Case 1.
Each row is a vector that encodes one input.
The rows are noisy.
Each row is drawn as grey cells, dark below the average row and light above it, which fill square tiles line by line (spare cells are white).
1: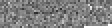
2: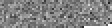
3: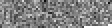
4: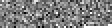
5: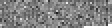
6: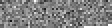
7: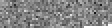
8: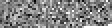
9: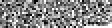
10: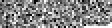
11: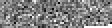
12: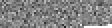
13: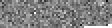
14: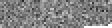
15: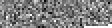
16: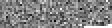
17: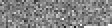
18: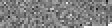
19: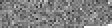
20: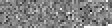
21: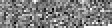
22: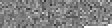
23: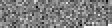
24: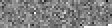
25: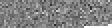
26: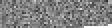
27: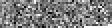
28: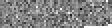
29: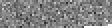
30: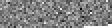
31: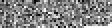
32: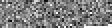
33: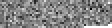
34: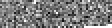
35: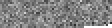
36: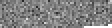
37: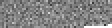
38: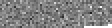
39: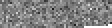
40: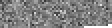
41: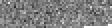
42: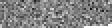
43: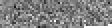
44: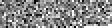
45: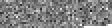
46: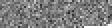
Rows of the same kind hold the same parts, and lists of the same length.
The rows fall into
2 kinds.
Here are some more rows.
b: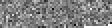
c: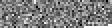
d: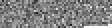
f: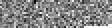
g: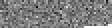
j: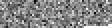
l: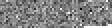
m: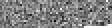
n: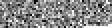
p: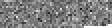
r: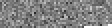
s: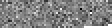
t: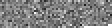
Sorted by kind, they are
b, c, d, f, g, j, n, r, t
l, m, p, s

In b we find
a node of a 7-node tree and three true/false values.
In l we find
a node of a 7-node tree.
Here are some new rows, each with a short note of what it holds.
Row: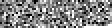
a node of a 7-node tree
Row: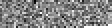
a node of a 7-node tree and three true/false values
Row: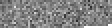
a node of a 7-node tree and three true/false values
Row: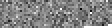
a node of a 7-node tree
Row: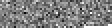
a node of a 7-node tree
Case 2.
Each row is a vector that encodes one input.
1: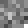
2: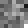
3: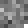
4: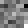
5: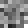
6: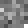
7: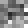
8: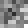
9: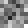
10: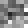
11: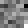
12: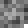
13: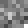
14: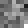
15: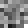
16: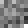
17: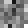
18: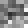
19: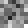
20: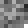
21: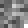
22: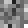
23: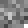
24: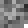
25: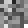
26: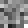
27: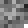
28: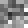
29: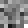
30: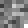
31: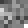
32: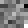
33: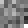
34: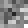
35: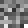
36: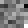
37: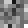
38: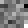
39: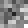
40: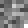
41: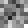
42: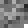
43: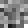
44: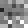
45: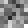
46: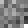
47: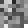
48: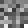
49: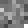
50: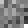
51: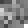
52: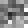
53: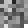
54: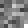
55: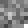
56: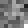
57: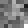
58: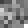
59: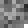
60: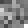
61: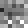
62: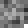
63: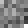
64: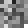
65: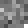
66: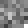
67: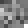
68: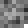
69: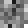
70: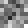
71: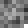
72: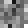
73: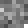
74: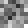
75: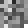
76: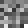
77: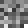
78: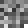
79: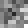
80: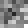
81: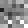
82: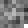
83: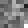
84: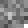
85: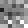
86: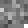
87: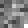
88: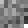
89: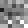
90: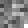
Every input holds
either a point on an 8-point line, or a node of a 9-node tree.
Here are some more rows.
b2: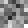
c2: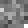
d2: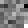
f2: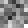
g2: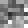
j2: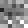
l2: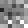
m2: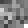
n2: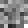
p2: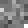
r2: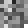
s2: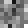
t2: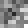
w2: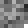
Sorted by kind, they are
b2, f2, g2, j2, l2, n2, r2, s2, t2
c2, d2, m2, p2, w2

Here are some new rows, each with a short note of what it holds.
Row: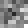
a point on an 8-point line
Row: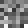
a point on an 8-point line
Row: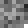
a node of a 9-node tree
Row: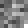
a node of a 9-node tree
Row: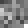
a node of a 9-node tree
